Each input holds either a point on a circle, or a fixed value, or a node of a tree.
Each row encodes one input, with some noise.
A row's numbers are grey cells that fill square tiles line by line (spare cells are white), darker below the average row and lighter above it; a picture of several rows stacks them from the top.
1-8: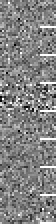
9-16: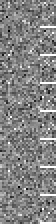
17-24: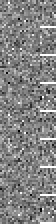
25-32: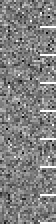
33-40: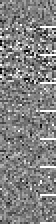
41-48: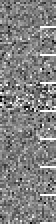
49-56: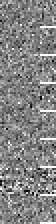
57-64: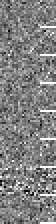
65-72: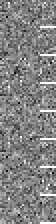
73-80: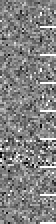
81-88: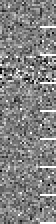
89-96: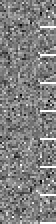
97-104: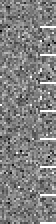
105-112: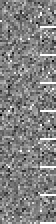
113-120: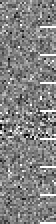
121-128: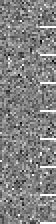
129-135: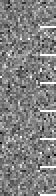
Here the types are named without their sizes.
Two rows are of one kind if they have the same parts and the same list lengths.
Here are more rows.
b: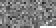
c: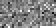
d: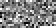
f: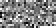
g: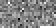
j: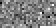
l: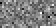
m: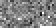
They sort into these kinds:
b, c, j, l
d, f
g, m

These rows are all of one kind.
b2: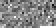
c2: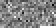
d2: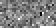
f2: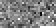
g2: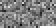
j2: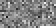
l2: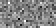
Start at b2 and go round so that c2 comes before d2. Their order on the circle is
b2, c2, l2, j2, g2, f2, d2.
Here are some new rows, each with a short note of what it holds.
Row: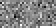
a node of a tree
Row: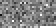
a node of a tree
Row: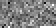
a node of a tree
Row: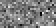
a point on a circle
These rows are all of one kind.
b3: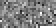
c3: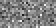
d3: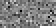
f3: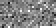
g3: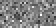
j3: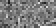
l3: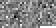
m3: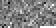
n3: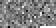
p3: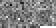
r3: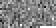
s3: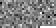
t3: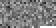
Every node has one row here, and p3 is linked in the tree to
j3 and r3.
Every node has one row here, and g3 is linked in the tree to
c3 and l3.
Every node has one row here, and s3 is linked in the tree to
l3 and n3.
